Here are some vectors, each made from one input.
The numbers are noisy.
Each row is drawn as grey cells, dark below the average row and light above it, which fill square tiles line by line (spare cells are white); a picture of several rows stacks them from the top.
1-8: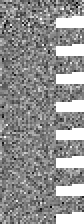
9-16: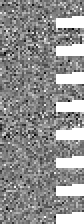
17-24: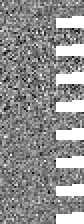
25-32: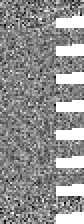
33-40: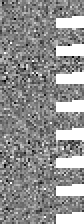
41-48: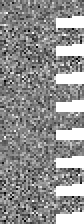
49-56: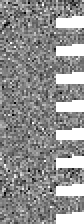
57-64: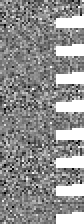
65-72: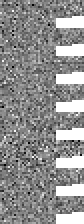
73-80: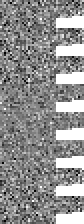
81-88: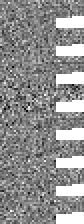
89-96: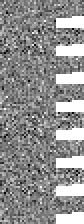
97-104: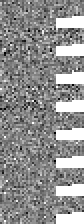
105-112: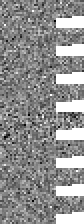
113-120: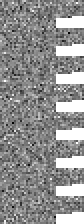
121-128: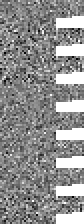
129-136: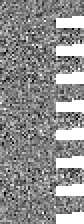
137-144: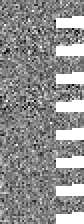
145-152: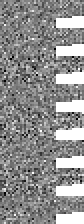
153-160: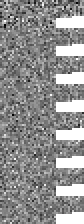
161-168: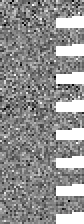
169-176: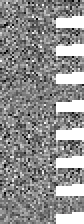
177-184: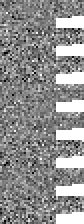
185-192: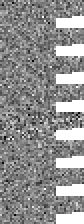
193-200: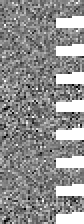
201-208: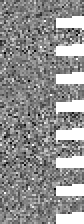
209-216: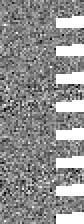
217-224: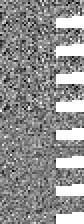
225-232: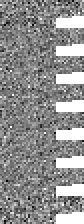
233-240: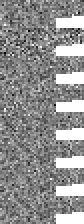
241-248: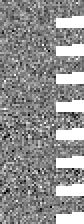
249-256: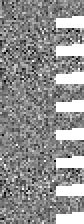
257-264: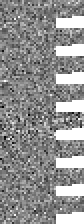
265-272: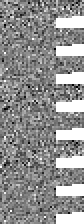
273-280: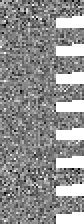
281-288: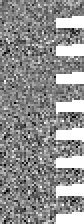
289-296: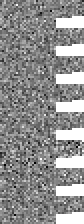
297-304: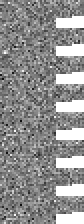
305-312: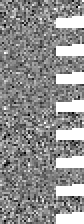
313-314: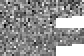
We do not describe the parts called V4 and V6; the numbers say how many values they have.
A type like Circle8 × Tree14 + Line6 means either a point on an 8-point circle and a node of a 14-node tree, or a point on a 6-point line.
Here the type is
Circle13 × Circle13 + (Line10 + V4) × (Tree12 + V6).
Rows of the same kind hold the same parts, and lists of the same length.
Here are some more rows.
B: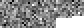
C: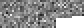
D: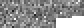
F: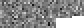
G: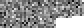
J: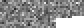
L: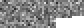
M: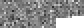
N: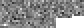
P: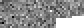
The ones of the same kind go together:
B, G
C
D
F, N
J, L, M, P

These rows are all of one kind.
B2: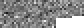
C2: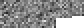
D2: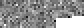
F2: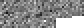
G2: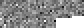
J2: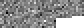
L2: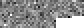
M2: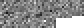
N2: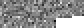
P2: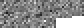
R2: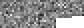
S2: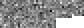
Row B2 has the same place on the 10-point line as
C2, F2, M2 and P2.
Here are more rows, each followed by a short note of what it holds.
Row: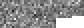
a value of V4 and a value of V6
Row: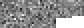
a value of V4 and a value of V6
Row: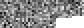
a point on each of two 13-point circles
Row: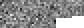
a value of V4 and a value of V6
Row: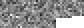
a point on a 10-point line and a value of V6
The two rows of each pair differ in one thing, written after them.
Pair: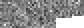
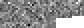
the node of the tree
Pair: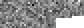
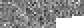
the node of the tree
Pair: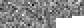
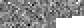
the node of the tree
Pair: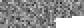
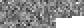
the node of the tree
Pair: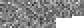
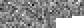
the node of the tree
